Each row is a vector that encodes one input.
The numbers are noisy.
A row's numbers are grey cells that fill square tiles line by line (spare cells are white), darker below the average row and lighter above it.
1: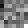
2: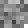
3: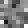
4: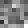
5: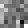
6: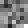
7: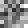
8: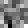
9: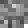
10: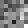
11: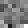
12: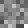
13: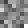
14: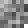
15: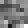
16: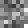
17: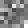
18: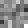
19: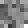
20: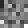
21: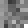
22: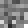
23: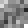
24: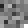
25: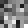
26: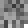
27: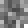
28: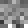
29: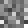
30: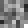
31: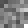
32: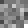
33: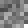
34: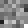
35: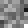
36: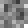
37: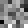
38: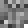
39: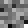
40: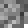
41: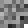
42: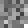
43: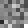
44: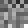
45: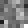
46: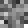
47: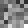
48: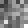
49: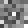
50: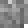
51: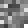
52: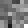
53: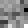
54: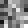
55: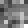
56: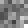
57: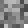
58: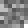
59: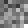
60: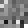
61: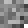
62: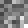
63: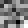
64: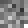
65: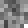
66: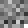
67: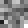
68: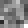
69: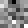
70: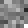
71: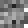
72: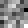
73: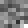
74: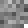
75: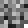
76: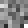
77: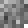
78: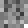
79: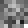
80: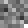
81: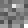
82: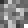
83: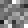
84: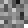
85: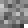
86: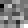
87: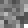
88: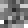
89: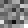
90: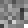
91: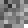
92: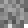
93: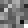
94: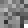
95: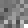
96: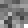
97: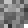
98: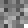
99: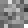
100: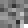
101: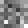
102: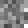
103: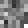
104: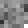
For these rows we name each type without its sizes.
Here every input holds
a point on a line, together with either a point on a line, or four true/false values.
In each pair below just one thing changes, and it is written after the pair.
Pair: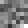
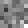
the place on the line
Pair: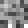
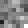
one of the four true/false values
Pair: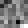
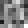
one of the four true/false values
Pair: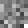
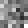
one of the four true/false values
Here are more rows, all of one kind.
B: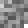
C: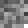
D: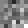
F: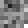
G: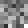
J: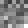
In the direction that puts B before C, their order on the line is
G, J, B, F, C, D.
